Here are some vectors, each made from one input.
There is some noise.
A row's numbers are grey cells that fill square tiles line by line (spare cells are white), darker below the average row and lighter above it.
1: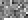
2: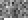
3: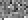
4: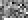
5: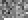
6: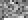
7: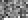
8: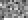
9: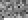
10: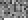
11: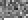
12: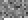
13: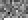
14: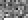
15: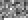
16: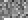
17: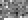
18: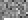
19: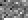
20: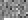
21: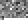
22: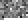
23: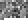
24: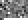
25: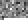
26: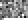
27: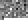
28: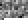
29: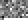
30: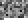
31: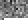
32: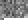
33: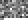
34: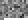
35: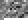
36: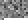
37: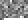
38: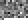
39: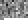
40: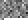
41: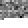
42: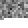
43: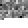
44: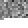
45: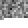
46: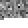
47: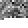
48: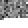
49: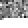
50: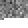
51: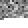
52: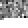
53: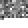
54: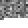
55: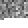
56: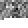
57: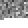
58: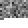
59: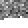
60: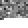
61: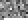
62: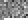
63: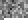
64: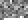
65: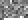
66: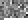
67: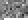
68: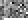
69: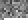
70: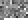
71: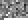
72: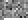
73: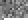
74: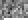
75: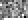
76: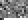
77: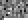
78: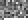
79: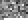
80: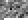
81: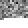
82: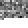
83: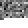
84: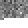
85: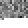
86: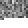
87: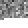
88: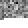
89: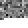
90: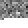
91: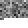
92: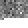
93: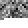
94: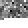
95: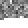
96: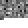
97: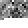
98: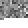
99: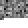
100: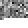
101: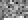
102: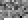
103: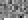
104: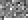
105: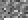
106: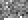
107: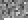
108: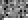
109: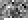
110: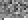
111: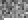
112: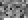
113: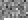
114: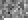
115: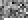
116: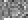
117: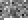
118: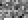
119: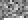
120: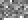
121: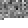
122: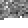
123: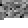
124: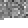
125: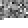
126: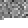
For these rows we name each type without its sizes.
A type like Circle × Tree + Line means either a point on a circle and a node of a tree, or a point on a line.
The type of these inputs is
(Circle + Line) × (Tree + Unit).
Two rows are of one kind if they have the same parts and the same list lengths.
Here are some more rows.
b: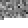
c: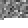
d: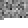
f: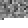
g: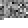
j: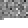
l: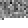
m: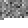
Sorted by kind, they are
b
c, f, l, m
d, j
g

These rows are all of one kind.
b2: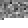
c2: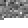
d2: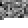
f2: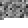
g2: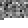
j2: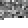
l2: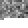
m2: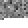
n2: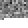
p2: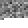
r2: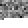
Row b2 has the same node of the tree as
m2 and r2.
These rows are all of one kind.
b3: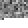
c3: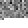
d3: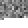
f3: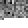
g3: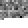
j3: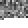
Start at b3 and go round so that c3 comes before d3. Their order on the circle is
b3, c3, d3, g3, j3, f3.
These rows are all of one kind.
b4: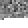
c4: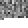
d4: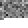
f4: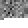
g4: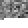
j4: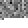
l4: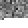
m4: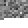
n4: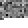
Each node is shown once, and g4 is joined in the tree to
f4.
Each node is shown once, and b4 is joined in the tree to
j4, l4 and m4.
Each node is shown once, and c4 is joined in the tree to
j4.
